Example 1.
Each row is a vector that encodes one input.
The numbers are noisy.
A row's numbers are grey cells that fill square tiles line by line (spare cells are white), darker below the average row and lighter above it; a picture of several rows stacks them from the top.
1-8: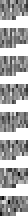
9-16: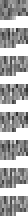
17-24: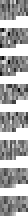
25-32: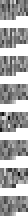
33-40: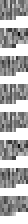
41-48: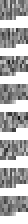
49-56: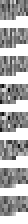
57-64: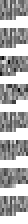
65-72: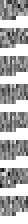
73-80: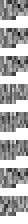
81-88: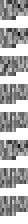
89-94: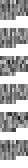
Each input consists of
a node of an 8-node tree.
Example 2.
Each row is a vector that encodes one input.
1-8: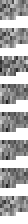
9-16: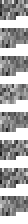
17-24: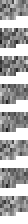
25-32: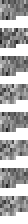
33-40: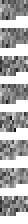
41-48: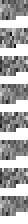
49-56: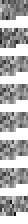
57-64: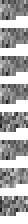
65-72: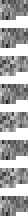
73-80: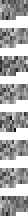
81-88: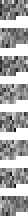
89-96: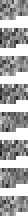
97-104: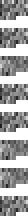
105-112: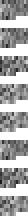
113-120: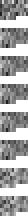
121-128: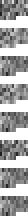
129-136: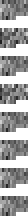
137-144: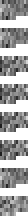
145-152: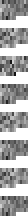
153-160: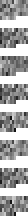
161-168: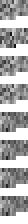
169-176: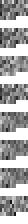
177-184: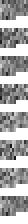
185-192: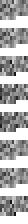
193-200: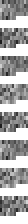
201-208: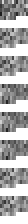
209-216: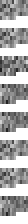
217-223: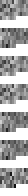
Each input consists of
one of 4 labels.
